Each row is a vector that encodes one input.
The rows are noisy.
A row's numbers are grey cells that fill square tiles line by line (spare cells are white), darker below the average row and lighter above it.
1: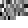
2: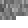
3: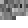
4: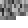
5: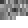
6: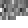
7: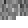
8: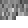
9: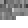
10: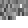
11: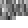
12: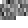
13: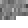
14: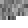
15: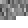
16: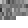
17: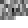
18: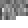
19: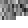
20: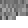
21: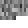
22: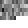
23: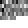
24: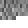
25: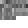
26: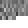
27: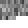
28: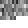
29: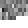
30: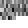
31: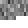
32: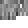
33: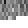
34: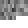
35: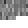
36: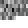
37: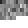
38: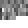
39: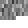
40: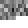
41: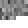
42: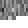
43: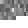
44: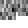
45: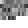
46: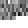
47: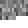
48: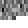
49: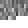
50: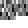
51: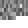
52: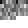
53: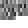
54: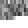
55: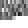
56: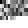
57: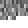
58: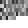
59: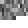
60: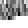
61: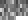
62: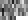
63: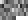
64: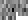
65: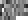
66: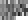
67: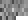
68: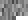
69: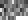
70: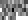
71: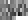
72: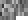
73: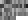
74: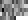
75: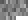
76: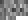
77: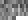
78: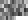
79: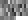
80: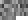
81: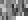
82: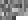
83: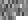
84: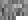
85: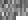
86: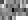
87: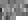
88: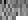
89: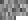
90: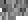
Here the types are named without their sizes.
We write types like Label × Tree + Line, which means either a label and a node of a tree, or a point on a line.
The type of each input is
((Bool × Bool × Bool + Unit) × Line + Circle) × Line.
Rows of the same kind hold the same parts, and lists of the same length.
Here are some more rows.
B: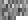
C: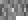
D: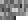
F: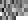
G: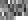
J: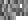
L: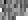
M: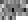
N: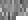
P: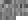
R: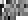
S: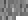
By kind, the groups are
B, D, F, N, R
C, J, L, P, S
G, M

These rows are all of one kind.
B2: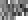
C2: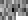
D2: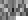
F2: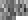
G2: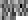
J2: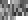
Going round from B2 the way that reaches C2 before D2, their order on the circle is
B2, F2, C2, D2, G2, J2.
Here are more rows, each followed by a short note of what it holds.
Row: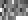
a point on each of two lines and three true/false values
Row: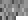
a point on each of two lines
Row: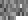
a point on each of two lines and three true/false values
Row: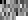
a point on each of two lines and three true/false values
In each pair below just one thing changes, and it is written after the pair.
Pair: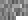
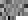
one of the three true/false values
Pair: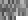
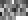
the place on one of the two lines
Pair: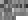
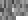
one of the three true/false values
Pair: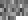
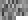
the place on one of the two lines
